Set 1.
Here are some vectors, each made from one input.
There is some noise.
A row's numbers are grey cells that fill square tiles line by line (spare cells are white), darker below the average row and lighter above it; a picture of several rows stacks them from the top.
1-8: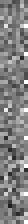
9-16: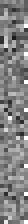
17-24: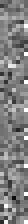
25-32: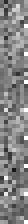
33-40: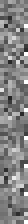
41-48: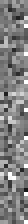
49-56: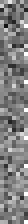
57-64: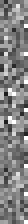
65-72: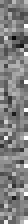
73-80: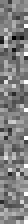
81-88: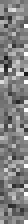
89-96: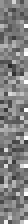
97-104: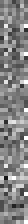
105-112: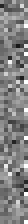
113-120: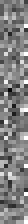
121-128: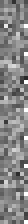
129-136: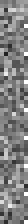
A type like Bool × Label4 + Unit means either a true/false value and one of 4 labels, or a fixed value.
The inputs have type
Bool × Label5 + Line10.
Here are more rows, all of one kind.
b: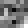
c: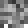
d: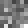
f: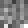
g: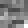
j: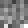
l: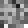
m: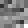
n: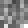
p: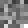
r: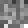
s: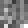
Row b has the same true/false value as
g and m.
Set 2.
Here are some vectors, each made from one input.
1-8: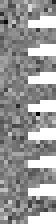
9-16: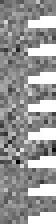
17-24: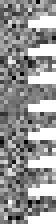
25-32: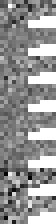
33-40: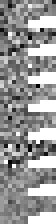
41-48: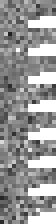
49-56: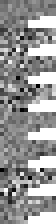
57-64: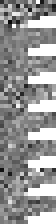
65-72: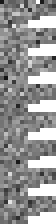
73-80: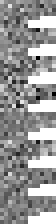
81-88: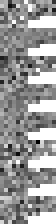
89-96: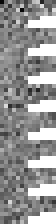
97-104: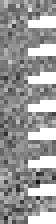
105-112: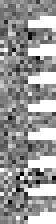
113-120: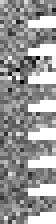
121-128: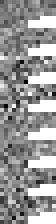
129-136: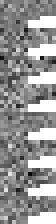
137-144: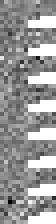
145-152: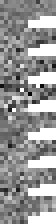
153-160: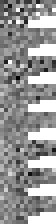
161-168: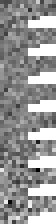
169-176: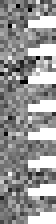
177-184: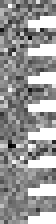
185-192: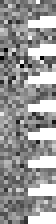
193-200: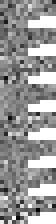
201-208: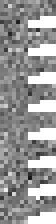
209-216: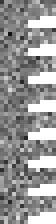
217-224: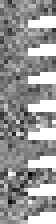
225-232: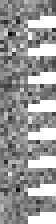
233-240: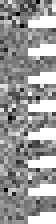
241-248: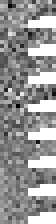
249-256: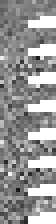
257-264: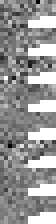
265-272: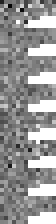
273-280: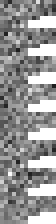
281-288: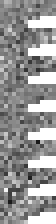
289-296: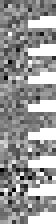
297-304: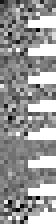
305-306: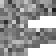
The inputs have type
Bool × List2(Line14).
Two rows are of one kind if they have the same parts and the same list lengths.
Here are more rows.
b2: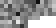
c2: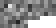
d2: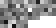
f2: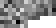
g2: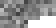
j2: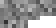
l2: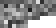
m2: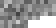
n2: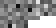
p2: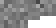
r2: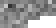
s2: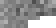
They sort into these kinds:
b2, g2, l2, m2, r2, s2
c2, d2, f2, j2, p2
n2

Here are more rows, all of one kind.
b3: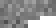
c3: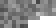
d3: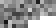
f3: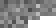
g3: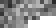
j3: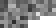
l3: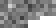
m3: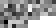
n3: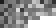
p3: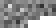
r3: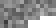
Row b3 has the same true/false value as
c3, g3, j3 and n3.
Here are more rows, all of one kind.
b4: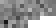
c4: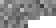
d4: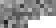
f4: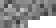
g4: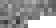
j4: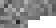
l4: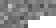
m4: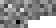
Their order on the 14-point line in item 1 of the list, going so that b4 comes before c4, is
d4, b4, g4, l4, c4, f4, j4, m4.
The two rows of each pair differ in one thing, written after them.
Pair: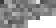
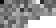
the place on the 14-point line in item 2 of the list
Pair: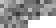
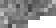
the place on the 14-point line in item 1 of the list
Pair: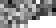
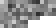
the place on the 14-point line in item 1 of the list
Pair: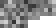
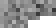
the place on the 14-point line in item 2 of the list
